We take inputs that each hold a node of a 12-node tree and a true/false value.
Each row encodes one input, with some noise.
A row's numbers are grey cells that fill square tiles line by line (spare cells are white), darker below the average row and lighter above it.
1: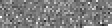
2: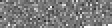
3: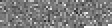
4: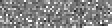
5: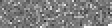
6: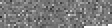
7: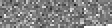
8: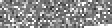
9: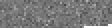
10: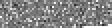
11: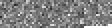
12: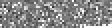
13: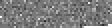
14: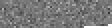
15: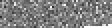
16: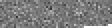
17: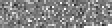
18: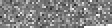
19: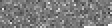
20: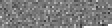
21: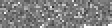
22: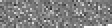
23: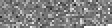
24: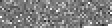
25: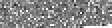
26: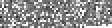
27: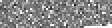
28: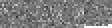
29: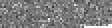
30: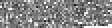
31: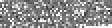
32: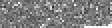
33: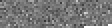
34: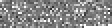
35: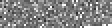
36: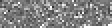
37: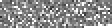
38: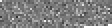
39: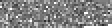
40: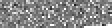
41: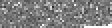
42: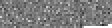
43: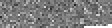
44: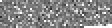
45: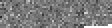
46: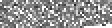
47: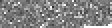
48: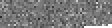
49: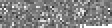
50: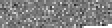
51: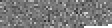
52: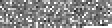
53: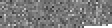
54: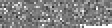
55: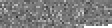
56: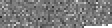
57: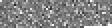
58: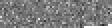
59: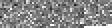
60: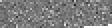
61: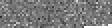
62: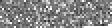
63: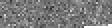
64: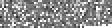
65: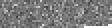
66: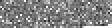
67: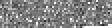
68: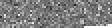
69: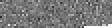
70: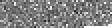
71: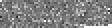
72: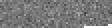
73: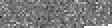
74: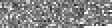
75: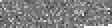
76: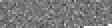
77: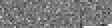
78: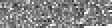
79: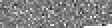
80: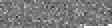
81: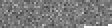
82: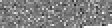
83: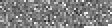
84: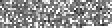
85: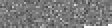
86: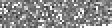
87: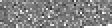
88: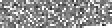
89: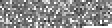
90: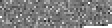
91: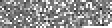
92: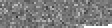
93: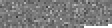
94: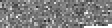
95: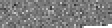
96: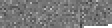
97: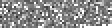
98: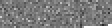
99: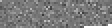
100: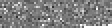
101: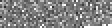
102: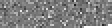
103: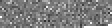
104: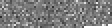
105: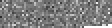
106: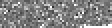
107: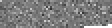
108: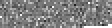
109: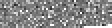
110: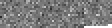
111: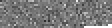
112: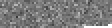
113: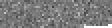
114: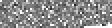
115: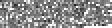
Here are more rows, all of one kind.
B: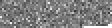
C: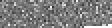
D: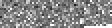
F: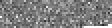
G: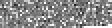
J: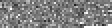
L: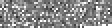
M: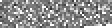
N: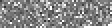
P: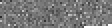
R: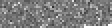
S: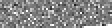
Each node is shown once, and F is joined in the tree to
J.
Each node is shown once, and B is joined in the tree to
D and R.
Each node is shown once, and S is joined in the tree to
J.
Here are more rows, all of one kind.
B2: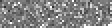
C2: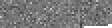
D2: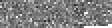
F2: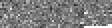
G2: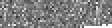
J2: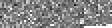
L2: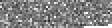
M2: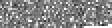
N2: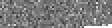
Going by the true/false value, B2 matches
C2 and M2.
